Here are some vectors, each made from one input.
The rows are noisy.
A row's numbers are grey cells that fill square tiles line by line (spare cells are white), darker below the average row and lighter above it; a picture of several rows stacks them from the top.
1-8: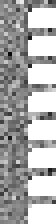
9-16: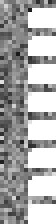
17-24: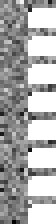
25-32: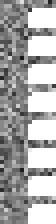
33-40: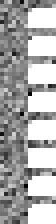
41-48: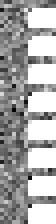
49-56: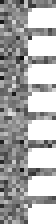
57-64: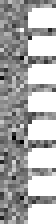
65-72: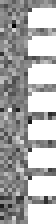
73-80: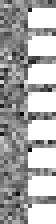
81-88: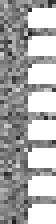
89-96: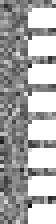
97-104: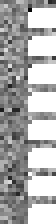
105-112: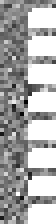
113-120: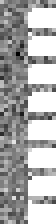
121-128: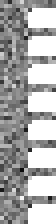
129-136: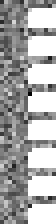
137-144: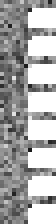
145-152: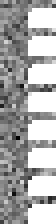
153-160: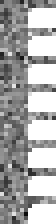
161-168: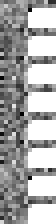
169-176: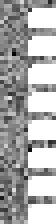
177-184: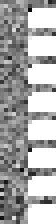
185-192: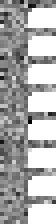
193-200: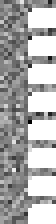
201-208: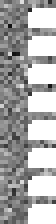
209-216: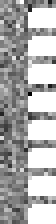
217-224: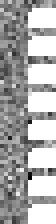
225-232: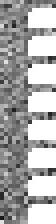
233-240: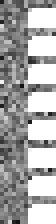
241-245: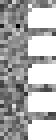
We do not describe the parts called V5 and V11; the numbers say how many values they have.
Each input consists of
either one of 12 labels and a value of V5, or a true/false value and a value of V11.
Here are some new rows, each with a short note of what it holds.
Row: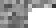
one of 12 labels and a value of V5
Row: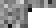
a true/false value and a value of V11
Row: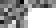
a true/false value and a value of V11
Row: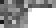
a true/false value and a value of V11
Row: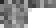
a true/false value and a value of V11
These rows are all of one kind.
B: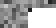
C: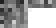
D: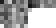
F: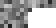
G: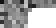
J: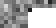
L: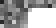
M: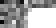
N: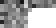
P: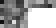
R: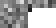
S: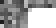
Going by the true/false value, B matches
F, J and R.
